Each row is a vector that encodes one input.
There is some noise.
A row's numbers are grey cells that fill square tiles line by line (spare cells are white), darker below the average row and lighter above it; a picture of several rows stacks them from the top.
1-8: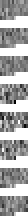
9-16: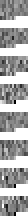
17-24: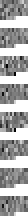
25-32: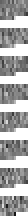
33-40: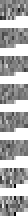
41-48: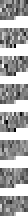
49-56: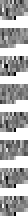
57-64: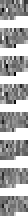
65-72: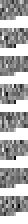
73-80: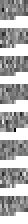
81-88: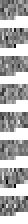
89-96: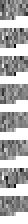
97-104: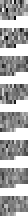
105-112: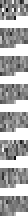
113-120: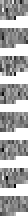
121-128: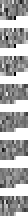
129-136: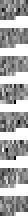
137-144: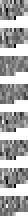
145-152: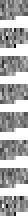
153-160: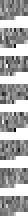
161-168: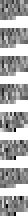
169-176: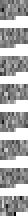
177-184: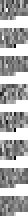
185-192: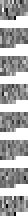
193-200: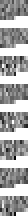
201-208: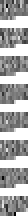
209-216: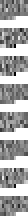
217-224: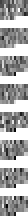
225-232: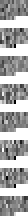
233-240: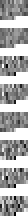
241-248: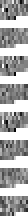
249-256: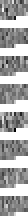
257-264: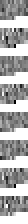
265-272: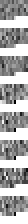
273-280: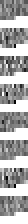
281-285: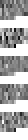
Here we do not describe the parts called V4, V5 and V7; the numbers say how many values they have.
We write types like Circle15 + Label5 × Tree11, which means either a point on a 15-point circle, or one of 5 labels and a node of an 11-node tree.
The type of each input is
Label8 × Line8 + (Line6 + V5) × V4 × V7.
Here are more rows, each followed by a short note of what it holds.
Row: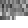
a point on a 6-point line, a value of V4 and a value of V7
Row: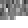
a value of V4, a value of V5 and a value of V7
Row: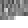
a point on a 6-point line, a value of V4 and a value of V7
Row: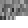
a value of V4, a value of V5 and a value of V7
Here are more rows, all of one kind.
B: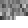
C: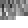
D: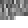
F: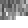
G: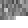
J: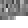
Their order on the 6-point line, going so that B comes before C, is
B, G, J, D, C, F.
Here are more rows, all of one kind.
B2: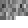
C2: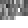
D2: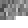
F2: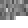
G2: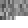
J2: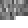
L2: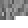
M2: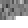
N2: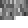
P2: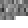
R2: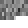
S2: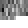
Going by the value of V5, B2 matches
D2, F2, L2 and R2.
